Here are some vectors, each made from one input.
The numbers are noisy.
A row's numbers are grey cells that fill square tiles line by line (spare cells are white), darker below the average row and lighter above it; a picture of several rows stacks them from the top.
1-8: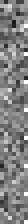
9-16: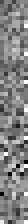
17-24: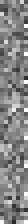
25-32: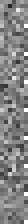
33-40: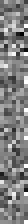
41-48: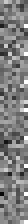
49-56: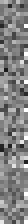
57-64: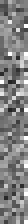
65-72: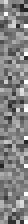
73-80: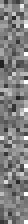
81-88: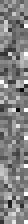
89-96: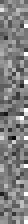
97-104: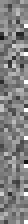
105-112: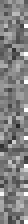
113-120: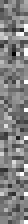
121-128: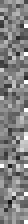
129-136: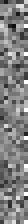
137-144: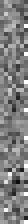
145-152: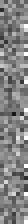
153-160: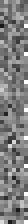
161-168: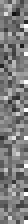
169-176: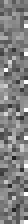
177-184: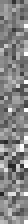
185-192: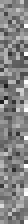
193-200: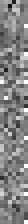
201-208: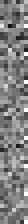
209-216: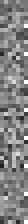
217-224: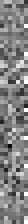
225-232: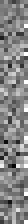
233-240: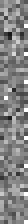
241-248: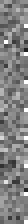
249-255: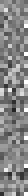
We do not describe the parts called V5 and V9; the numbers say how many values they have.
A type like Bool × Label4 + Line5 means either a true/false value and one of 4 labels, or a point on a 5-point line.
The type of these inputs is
(Label7 + Line8) × V5 × V9 + Line12.
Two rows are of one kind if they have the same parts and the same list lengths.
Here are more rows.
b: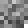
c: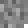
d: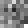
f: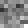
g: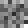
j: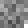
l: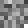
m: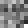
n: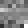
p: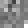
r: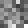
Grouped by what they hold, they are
b, j, l, n, p
c, r
d, f, g, m

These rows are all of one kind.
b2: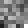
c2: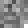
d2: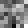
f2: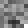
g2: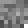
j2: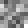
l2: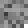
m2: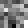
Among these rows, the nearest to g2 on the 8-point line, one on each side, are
b2 and c2.
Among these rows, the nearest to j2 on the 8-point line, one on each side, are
d2 and f2.
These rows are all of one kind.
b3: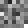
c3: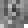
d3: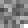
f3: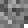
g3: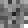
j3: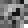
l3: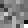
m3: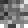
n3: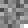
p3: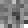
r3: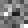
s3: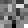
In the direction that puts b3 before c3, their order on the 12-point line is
b3, f3, c3, s3, l3, r3, j3, p3, g3, m3, d3, n3.
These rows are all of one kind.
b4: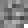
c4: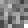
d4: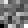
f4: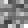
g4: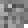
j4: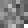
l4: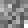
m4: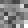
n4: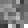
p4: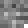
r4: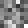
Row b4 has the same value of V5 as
c4, d4 and p4.
